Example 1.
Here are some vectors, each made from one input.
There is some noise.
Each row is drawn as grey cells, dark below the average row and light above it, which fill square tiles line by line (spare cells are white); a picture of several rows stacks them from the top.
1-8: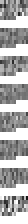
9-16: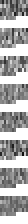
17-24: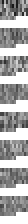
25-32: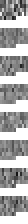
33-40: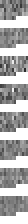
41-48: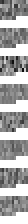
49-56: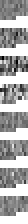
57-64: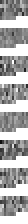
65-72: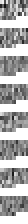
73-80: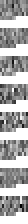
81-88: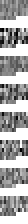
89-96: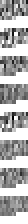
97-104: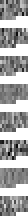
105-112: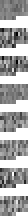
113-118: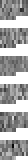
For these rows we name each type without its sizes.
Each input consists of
either a fixed value, or three true/false values.
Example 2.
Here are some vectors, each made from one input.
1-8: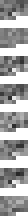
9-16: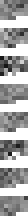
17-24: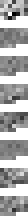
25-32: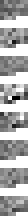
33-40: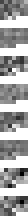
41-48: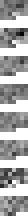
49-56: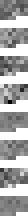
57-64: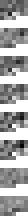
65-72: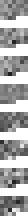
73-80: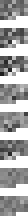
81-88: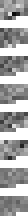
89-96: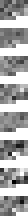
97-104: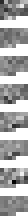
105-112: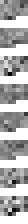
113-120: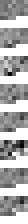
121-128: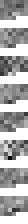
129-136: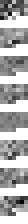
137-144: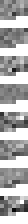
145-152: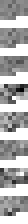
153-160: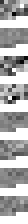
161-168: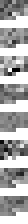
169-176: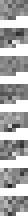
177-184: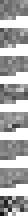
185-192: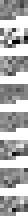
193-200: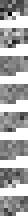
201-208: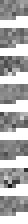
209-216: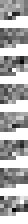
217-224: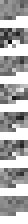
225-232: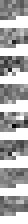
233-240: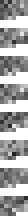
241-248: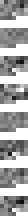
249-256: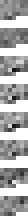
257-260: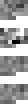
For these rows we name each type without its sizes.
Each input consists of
a label.
